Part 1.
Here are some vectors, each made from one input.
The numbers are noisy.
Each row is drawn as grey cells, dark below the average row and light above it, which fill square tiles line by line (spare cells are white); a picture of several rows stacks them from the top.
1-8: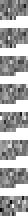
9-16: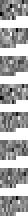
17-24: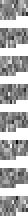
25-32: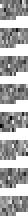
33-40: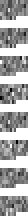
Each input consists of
one of 9 labels.
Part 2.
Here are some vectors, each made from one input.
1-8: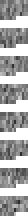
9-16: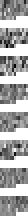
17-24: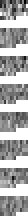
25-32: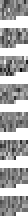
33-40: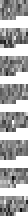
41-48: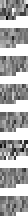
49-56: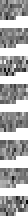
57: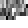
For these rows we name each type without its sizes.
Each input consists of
a label.
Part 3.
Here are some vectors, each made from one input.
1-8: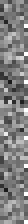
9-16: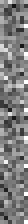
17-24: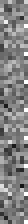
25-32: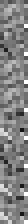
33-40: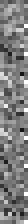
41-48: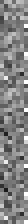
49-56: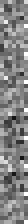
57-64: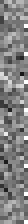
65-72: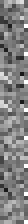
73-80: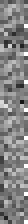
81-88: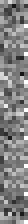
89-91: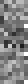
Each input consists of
three true/false values.
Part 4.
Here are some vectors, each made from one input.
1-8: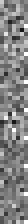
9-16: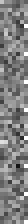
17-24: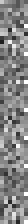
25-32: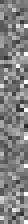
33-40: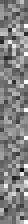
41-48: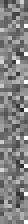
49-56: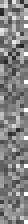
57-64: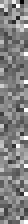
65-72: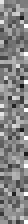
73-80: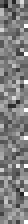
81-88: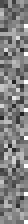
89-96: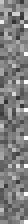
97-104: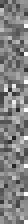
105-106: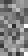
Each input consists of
a node of a 13-node tree.
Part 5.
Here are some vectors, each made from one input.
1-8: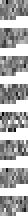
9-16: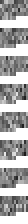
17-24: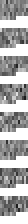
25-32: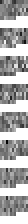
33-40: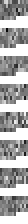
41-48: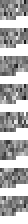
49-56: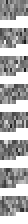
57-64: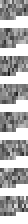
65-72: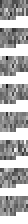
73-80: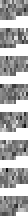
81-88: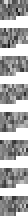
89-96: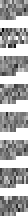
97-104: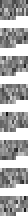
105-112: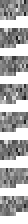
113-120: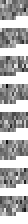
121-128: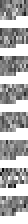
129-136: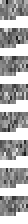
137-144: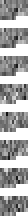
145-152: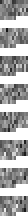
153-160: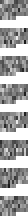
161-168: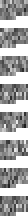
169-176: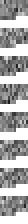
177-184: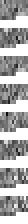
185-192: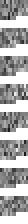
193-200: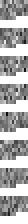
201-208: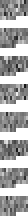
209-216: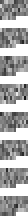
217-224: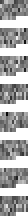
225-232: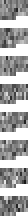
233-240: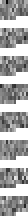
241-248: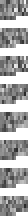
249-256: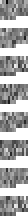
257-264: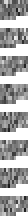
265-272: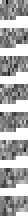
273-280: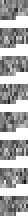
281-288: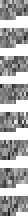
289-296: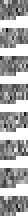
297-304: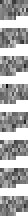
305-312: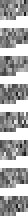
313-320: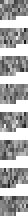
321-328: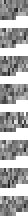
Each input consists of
either a fixed value, or a node of a 15-node tree.
